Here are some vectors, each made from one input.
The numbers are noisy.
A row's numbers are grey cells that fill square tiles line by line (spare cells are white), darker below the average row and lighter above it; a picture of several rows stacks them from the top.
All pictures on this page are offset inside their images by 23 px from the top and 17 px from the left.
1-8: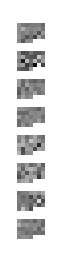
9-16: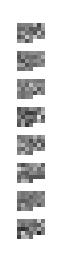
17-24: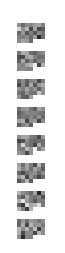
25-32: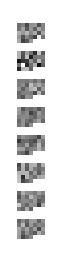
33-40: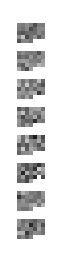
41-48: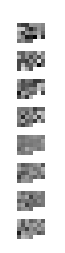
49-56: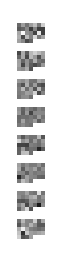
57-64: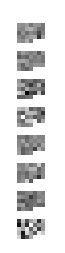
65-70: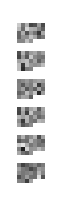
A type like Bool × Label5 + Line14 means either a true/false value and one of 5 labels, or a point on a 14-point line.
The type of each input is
(Bool × Bool × Bool + Unit) × Label6.
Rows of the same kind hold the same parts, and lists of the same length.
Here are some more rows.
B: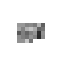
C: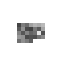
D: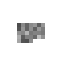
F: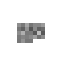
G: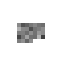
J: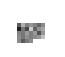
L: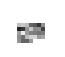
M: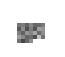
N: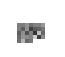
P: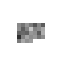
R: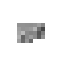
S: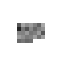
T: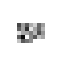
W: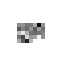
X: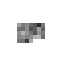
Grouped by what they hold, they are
B, D, G, J, M, N, P, W, X
C, F, L, R, S, T

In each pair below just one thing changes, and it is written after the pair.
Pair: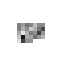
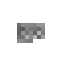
the label
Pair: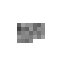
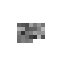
the label
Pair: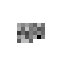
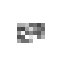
the label
